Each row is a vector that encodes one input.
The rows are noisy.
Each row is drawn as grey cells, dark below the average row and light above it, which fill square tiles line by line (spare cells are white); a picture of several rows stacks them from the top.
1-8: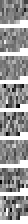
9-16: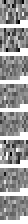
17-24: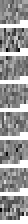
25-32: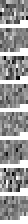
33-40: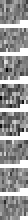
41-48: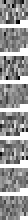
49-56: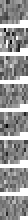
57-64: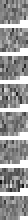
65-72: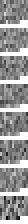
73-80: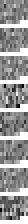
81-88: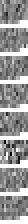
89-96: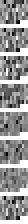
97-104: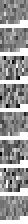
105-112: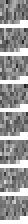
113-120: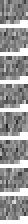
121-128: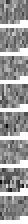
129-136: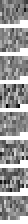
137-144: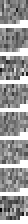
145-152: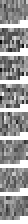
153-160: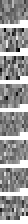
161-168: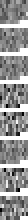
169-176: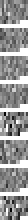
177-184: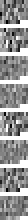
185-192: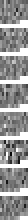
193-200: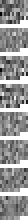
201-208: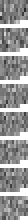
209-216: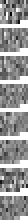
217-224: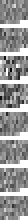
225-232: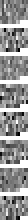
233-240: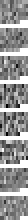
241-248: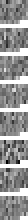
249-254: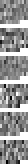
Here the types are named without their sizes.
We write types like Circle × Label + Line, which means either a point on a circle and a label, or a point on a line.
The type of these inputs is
Label × (Label × Label + Unit) + Line.
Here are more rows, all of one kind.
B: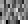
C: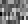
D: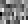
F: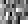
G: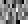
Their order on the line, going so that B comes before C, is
F, G, B, D, C.
